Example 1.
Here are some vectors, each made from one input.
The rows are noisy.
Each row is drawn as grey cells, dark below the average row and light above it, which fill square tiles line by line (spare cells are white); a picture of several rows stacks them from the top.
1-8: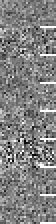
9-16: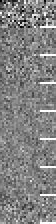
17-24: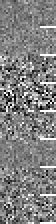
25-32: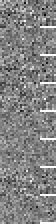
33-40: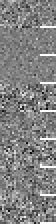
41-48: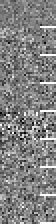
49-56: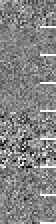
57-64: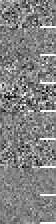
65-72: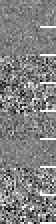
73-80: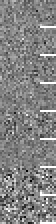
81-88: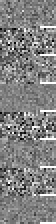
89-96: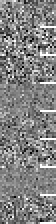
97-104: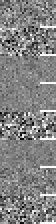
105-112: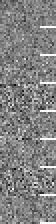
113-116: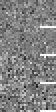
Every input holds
either a fixed value, or a point on an 8-point line, a point on a 9-point line and four true/false values.
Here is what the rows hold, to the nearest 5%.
About 5% of them hold a fixed value. The rest hold a point on an 8-point line, a point on a 9-point line and four true/false values.
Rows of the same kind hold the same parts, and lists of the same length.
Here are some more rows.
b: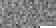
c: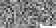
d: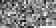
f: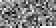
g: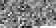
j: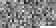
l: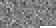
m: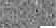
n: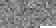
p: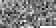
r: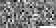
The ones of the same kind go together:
b, c, d, j, l, m, n, p, r
f, g

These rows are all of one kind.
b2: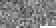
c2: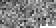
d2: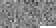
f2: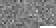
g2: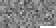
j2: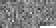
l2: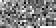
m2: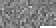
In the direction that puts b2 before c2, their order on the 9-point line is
b2, c2, g2, f2, m2, j2, l2, d2.
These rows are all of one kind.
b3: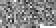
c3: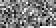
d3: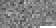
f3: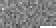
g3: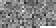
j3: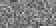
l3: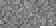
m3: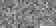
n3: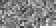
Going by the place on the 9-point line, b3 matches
c3, l3 and m3.
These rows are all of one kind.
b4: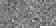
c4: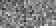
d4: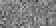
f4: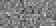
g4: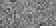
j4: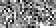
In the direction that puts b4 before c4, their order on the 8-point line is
b4, g4, d4, j4, c4, f4.
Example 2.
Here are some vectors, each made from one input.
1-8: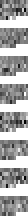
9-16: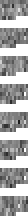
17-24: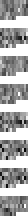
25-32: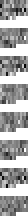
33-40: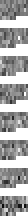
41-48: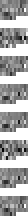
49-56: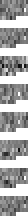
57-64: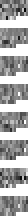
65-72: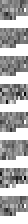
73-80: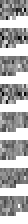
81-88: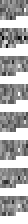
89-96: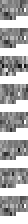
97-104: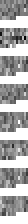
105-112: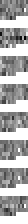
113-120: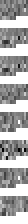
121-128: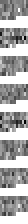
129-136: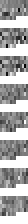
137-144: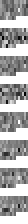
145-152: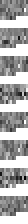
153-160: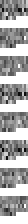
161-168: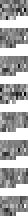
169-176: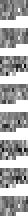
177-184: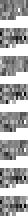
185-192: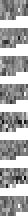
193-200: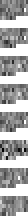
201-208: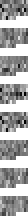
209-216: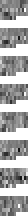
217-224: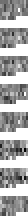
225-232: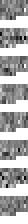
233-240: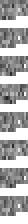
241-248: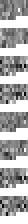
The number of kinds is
2.
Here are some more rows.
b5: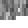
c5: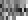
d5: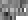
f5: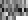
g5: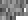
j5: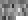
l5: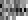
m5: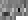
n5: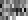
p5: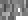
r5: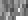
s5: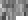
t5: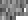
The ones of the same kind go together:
b5, d5, g5, j5, m5, p5, r5, s5, t5
c5, f5, l5, n5

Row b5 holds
three true/false values.
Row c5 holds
a point on an 8-point circle.
